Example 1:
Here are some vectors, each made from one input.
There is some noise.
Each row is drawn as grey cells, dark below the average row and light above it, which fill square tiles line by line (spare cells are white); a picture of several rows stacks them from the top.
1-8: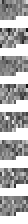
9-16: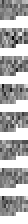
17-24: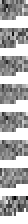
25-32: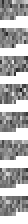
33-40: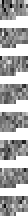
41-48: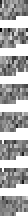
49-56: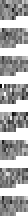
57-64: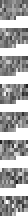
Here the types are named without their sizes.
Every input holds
a point on a line.
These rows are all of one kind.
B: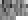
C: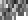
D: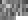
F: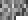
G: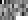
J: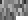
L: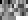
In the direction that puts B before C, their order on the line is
B, F, J, D, C, G, L.
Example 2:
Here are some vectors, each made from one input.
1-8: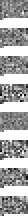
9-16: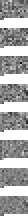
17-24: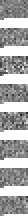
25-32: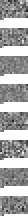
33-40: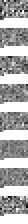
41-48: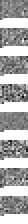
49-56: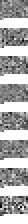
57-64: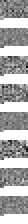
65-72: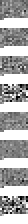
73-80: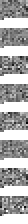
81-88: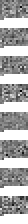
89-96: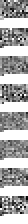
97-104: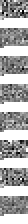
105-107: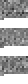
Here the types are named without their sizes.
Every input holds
either a point on a circle, or a fixed value.
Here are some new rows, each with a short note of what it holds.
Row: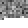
a fixed value
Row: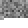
a point on a circle
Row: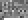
a point on a circle
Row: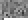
a point on a circle
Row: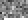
a fixed value
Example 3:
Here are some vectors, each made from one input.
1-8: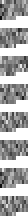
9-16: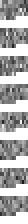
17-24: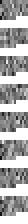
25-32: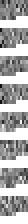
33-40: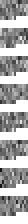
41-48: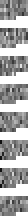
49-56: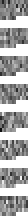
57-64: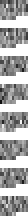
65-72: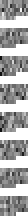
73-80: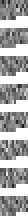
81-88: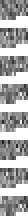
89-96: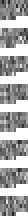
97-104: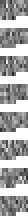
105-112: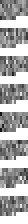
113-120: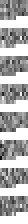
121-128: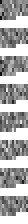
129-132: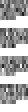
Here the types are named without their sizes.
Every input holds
a point on a line.
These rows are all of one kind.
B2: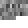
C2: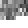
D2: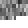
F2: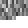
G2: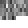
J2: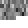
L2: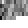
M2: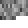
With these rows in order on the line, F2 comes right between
C2 and D2.
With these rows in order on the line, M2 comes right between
G2 and L2.
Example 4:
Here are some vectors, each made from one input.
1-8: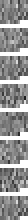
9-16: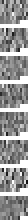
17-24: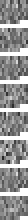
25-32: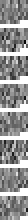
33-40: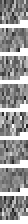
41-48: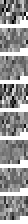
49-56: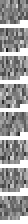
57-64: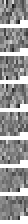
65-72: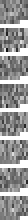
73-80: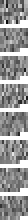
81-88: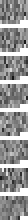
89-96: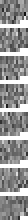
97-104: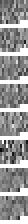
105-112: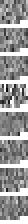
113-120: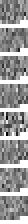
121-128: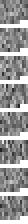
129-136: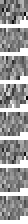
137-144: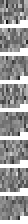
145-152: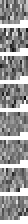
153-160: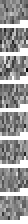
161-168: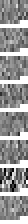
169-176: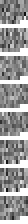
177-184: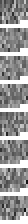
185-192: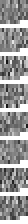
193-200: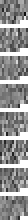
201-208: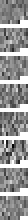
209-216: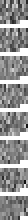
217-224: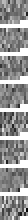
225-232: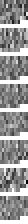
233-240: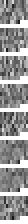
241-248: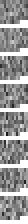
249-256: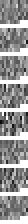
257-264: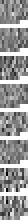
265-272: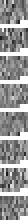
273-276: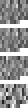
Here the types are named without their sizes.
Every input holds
a label.
